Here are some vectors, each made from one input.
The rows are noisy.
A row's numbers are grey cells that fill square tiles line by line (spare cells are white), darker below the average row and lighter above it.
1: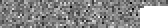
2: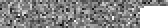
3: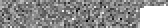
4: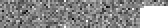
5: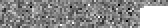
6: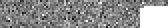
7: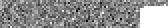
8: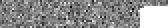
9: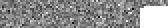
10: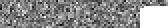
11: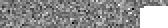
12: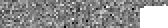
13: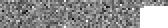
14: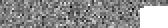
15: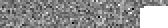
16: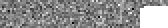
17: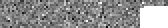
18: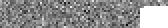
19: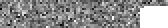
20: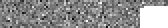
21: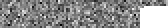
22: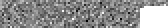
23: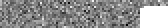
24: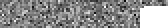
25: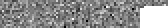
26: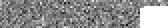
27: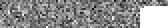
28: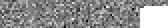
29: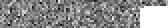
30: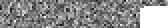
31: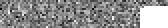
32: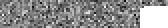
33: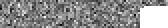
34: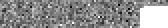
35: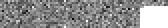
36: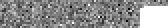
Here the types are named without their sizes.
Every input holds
either a point on a line, or three true/false values.
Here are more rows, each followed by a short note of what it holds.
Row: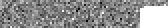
three true/false values
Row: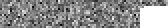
a point on a line
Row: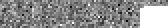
three true/false values
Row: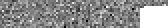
three true/false values
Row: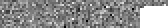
three true/false values
